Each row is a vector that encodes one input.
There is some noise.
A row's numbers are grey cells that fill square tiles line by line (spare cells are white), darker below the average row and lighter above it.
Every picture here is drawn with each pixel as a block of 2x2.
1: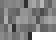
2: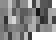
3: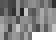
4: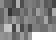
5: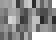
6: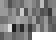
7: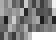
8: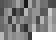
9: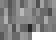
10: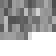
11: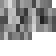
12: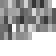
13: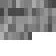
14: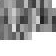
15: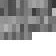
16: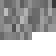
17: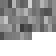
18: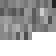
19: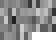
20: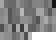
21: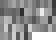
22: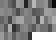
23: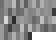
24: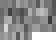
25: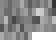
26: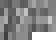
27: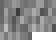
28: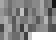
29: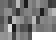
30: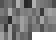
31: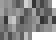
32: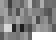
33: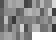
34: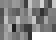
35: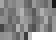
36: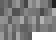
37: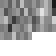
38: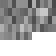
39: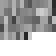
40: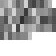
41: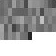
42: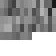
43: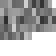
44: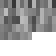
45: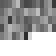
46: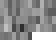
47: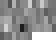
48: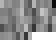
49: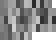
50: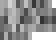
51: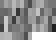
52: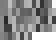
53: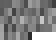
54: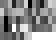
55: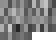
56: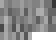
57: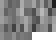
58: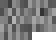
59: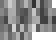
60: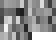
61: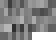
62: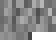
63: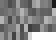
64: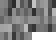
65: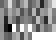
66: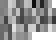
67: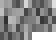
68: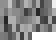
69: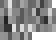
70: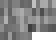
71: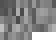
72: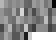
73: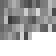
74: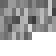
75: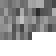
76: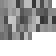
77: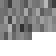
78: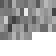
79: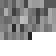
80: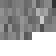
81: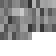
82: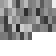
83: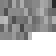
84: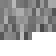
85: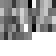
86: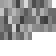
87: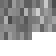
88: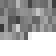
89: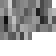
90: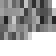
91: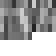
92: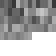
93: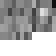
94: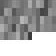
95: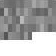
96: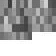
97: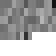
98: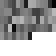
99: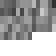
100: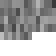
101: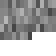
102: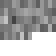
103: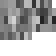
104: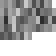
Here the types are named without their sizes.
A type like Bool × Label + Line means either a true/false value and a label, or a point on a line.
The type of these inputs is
(Label × Label + Unit) × Line.
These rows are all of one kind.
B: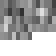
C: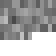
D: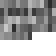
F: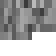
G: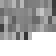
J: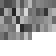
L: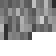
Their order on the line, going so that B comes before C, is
F, D, L, J, B, C, G.
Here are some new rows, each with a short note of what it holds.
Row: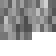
two labels and a point on a line
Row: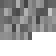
two labels and a point on a line
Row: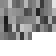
a point on a line
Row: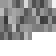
a point on a line
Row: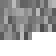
two labels and a point on a line
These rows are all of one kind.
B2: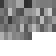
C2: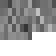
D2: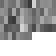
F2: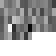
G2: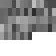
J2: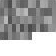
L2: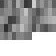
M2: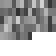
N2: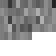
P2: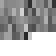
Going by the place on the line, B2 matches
L2 and M2.
